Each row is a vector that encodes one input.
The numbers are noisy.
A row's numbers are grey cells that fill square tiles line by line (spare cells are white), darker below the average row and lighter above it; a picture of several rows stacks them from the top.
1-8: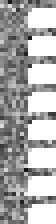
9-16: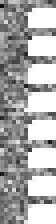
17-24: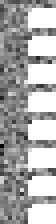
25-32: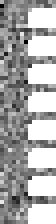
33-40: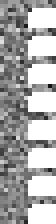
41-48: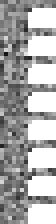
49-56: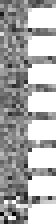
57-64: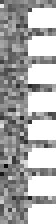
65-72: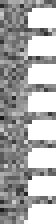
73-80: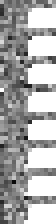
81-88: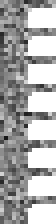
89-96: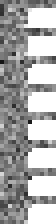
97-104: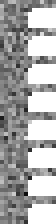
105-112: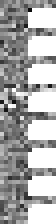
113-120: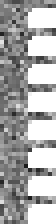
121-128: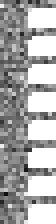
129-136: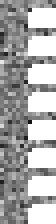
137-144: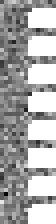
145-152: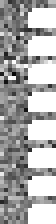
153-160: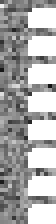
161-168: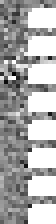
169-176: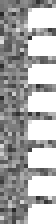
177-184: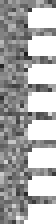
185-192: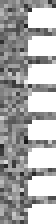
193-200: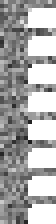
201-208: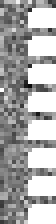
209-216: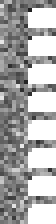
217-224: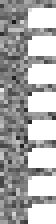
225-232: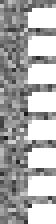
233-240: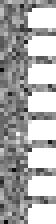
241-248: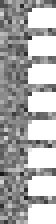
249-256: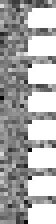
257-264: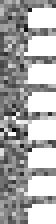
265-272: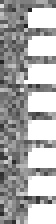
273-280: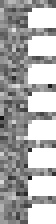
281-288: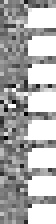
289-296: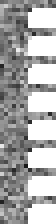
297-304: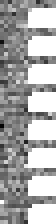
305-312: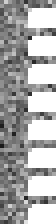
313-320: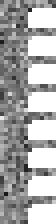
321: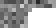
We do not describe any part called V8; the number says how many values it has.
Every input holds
a list of up to two items, each a true/false value and a value of V8.
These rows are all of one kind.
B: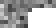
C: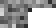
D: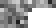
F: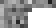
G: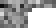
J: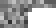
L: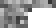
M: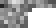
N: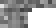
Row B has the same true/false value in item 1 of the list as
C and N.
